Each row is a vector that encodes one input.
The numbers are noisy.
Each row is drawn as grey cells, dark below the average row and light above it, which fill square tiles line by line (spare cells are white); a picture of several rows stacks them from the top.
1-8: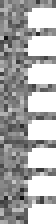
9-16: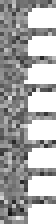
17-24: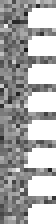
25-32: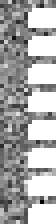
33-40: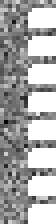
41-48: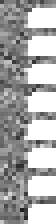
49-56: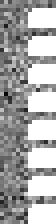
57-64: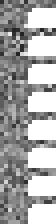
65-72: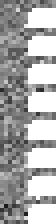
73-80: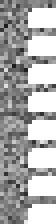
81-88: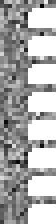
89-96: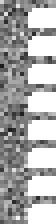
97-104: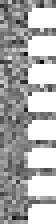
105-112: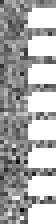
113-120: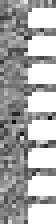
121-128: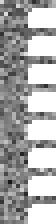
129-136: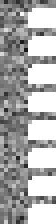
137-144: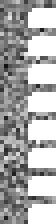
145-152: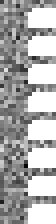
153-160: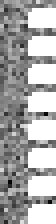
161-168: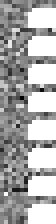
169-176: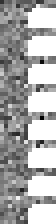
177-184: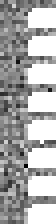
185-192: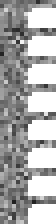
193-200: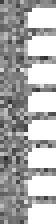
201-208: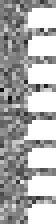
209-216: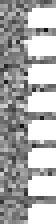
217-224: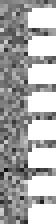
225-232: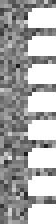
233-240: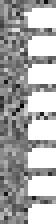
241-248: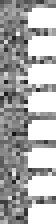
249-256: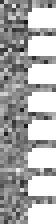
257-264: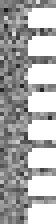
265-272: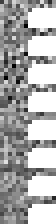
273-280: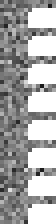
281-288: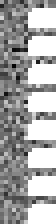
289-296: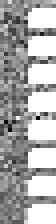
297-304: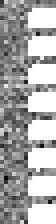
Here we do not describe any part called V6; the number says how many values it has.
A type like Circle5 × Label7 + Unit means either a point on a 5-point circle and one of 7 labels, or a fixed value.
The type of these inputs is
Bool × V6 + Label12.
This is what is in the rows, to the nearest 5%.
About 65% of them hold one of 12 labels. The rest hold a true/false value and a value of V6.
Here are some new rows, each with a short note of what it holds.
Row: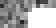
a true/false value and a value of V6
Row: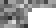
one of 12 labels
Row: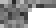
one of 12 labels
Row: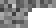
one of 12 labels
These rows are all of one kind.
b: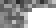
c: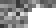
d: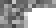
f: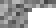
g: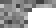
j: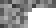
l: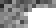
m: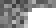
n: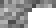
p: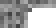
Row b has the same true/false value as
f, g, n and p.
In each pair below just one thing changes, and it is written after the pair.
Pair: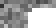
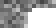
the value of V6
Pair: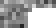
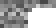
the true/false value
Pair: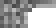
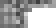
the true/false value
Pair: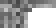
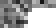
the value of V6
